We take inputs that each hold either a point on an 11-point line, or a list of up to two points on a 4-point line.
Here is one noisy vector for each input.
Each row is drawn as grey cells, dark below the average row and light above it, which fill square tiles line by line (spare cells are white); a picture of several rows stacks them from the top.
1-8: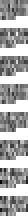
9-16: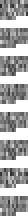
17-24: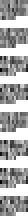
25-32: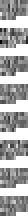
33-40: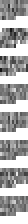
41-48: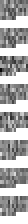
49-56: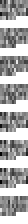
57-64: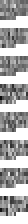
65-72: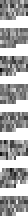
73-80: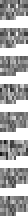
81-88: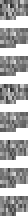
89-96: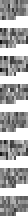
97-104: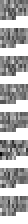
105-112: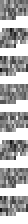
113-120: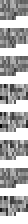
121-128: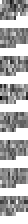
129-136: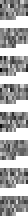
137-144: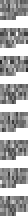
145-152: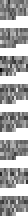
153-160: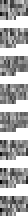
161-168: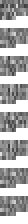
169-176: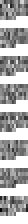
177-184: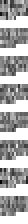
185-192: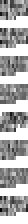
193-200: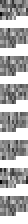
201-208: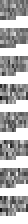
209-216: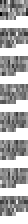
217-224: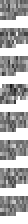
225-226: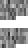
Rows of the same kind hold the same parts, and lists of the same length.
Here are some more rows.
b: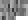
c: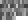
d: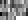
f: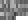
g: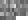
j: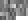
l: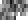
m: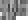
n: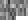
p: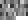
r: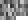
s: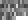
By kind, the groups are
b, f, g, j, m, n
c, p, r, s
d
l

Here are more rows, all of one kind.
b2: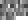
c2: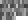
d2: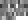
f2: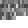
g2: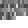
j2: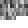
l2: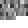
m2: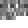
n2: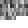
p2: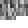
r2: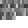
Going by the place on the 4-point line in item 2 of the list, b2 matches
c2, l2 and r2.
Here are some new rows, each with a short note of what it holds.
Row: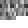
a list of two items
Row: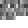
a list of two items
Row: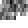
the empty list
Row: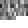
a list of two items
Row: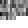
a list of one item
